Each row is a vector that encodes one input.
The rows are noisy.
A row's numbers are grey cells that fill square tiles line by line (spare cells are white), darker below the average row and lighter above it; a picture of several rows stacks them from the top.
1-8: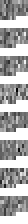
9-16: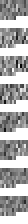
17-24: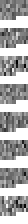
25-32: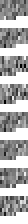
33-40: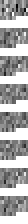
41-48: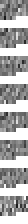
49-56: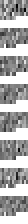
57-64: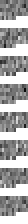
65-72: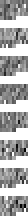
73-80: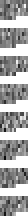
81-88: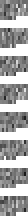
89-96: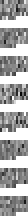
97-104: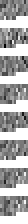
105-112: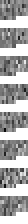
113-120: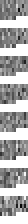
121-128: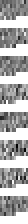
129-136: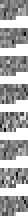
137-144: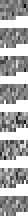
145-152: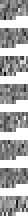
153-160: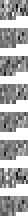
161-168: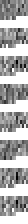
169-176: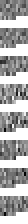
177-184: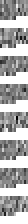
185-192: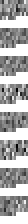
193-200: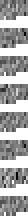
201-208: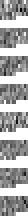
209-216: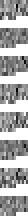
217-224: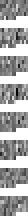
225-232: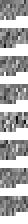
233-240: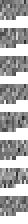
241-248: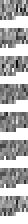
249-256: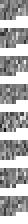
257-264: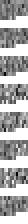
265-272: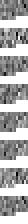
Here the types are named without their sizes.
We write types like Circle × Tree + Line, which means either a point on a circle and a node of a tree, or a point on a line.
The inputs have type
Circle × Tree + List(Line).
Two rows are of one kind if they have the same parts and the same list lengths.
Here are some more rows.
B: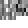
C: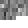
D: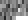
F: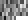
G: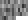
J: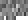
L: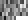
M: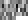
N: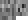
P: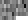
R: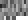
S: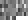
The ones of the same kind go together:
B, M
C, D
F, L
G, N, S
J, P, R

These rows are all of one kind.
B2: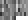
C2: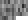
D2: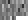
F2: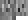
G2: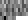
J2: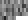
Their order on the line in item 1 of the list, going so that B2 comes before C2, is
B2, F2, D2, C2, J2, G2.
